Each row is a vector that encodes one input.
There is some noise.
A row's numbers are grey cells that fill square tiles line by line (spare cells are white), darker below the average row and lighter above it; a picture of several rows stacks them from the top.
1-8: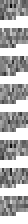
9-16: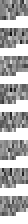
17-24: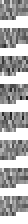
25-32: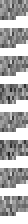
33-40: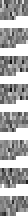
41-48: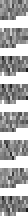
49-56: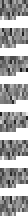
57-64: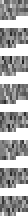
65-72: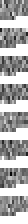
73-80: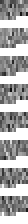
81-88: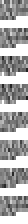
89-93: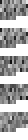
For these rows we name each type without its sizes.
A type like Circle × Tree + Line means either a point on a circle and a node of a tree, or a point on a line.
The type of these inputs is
Bool × Bool × Bool + List(Line).
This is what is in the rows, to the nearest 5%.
About 45% of them hold three true/false values. The rest are lists of points on a line.
